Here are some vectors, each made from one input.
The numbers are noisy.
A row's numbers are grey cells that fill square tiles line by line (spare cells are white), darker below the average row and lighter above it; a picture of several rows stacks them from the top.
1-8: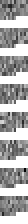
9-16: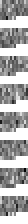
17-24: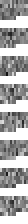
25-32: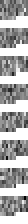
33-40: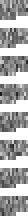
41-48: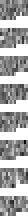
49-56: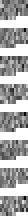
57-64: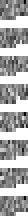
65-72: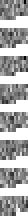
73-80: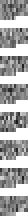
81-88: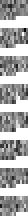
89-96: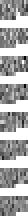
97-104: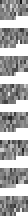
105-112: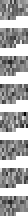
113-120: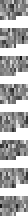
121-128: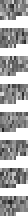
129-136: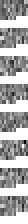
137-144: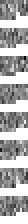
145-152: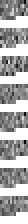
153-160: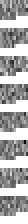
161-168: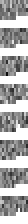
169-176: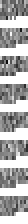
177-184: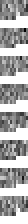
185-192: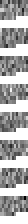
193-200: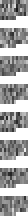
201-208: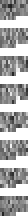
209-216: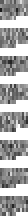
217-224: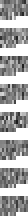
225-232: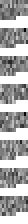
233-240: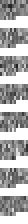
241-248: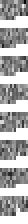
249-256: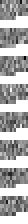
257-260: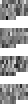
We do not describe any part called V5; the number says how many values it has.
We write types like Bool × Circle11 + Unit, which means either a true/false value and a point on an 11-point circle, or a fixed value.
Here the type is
Bool × Bool × Bool × V5 + Line7 × Line9 + Line11.
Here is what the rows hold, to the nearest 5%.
About 30% of them hold a point on a 7-point line and a point on a 9-point line. About 30% of them hold a point on an 11-point line. The rest hold three true/false values and a value of V5.
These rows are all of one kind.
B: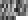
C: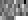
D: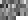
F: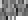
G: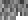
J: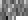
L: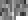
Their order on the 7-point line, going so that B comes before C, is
B, D, J, F, G, L, C.
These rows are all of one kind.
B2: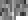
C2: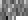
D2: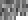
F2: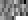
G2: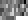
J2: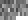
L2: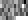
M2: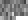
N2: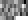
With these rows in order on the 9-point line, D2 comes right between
B2 and J2.
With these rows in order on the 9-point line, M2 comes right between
F2 and J2.
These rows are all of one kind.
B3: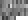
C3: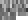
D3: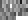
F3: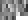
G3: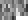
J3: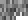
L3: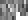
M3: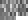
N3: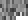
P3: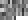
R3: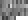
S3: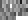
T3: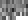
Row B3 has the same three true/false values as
D3, F3, R3 and S3.
